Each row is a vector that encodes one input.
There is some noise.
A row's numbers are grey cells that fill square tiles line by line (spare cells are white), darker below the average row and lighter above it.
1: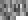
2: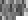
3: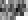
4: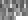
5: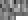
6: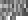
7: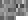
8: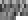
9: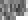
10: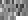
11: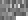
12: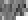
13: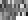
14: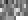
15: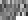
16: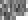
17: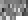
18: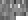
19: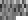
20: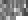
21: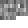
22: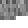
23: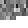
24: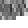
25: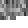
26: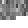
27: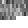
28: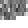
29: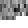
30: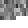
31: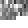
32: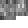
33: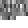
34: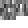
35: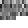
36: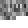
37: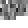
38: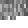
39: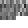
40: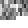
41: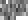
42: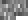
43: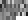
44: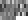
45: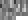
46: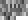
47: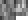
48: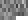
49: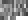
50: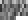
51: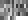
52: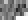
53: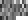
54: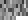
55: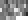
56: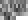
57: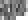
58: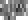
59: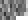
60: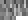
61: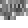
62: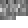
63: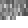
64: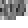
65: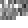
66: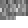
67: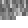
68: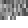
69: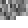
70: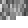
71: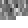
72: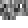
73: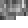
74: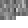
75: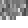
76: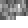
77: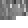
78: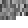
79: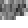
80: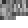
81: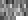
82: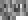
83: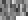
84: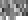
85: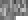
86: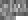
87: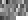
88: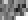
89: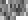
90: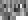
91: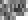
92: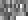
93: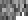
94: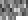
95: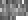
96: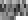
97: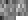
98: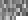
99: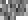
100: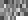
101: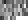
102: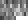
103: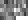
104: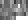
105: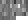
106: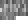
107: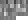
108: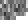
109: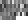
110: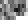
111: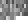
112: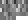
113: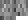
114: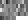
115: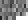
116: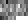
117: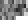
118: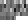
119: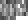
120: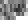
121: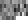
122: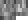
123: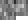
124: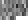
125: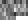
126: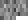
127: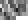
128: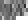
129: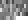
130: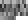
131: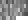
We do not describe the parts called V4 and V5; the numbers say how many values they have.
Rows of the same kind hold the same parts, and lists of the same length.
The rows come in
3 kinds.
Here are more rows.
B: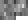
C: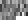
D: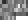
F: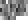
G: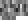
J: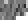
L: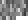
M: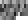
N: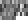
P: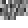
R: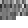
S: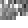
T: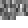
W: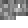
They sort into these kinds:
B, D, L, W
C, F, G, J, M, N, P, R, T
S

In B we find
a true/false value, a value of V4 and a value of V5.
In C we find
a point on a 6-point circle.
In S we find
a fixed value.
